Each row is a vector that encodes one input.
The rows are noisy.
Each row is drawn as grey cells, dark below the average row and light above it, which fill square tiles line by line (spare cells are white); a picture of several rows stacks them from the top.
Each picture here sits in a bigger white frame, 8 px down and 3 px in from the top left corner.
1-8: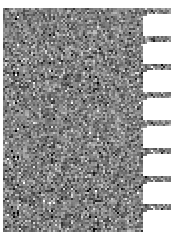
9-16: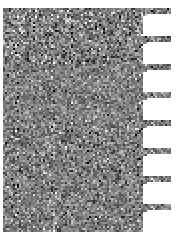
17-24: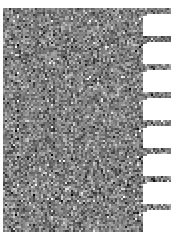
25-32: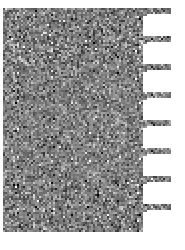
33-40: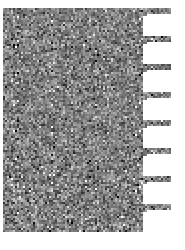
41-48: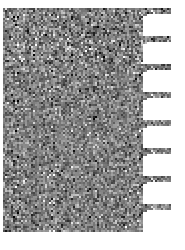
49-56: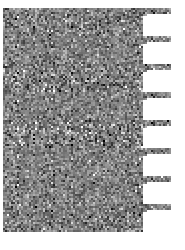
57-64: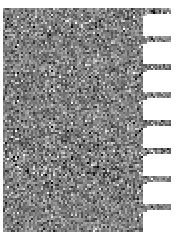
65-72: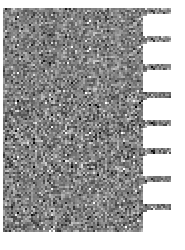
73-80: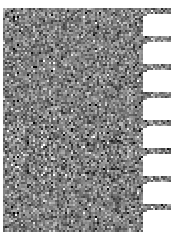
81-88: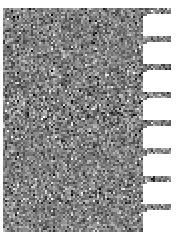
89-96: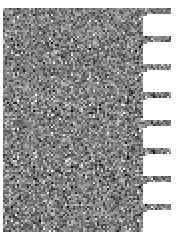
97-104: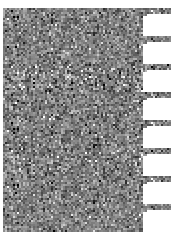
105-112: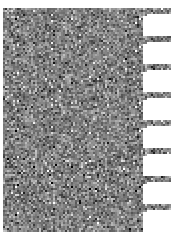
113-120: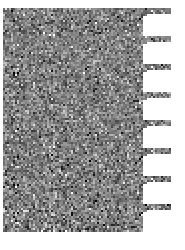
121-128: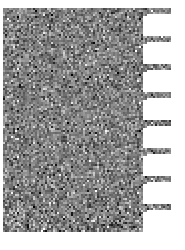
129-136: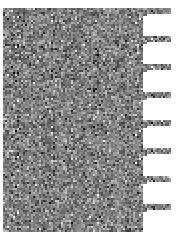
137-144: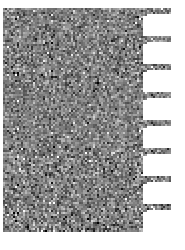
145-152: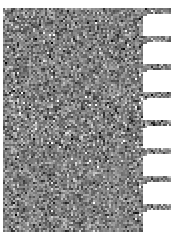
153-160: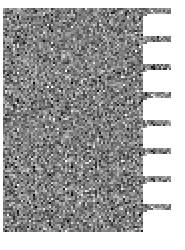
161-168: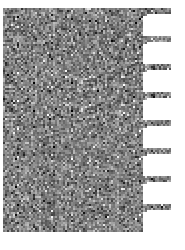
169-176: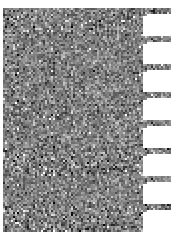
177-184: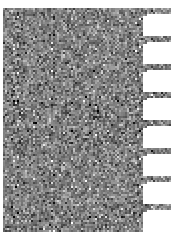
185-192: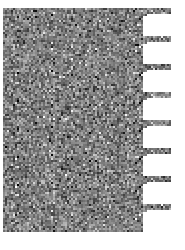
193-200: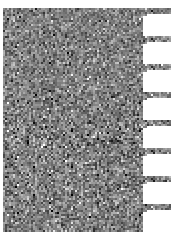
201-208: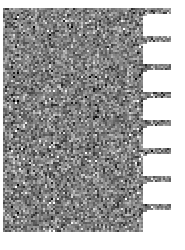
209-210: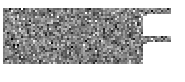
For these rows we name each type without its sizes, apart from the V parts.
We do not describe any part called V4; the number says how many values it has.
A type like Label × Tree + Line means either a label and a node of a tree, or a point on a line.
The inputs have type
(Line + V4) × List(Circle).
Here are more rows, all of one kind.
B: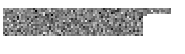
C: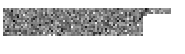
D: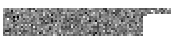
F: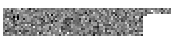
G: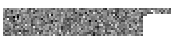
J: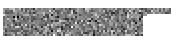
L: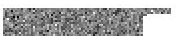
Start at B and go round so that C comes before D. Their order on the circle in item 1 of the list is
B, J, G, F, C, D, L.
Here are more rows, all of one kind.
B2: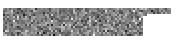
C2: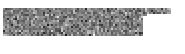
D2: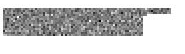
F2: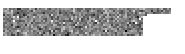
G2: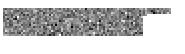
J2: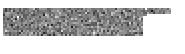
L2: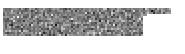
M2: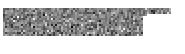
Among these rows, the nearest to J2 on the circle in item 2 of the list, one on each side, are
B2 and M2.
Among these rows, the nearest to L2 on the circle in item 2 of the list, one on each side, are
F2 and M2.
